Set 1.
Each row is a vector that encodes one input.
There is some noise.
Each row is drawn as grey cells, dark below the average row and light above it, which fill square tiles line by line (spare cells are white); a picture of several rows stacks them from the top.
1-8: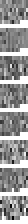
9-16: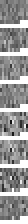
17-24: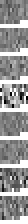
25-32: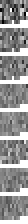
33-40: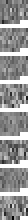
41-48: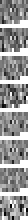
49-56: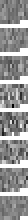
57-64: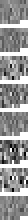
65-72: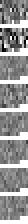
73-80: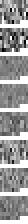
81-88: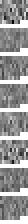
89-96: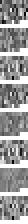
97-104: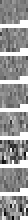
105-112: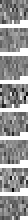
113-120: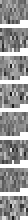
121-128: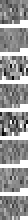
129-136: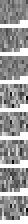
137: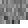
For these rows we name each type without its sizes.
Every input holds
a list of items, each a point on each of two lines.
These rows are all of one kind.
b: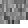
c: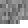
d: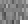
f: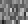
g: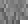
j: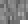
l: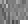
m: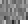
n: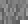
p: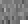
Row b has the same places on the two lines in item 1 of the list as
j and p.
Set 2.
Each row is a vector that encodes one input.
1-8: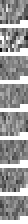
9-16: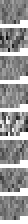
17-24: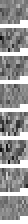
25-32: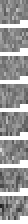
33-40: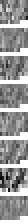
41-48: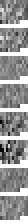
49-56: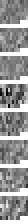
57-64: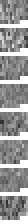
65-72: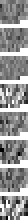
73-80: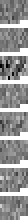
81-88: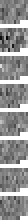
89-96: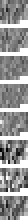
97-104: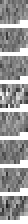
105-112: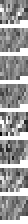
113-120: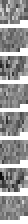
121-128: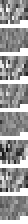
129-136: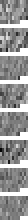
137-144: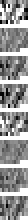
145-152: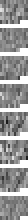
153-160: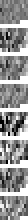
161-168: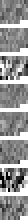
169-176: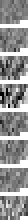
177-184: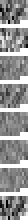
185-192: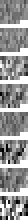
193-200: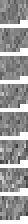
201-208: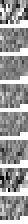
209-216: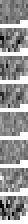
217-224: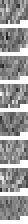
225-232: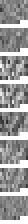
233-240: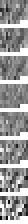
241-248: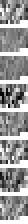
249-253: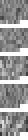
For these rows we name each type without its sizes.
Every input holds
four true/false values, together with either a point on a line, or a node of a tree.
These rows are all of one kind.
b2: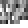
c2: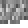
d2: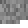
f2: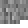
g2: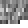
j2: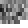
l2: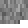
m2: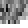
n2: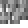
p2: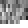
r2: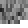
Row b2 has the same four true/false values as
c2, f2 and n2.
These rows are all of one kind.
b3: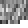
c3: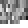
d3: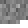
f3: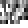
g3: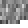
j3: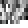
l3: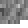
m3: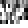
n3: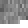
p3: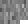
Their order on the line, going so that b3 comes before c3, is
b3, m3, f3, d3, l3, c3, j3, n3, p3, g3.
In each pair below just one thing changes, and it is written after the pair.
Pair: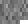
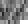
one of the four true/false values
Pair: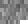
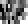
one of the four true/false values
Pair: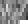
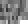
one of the four true/false values
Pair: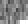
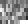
the node of the tree
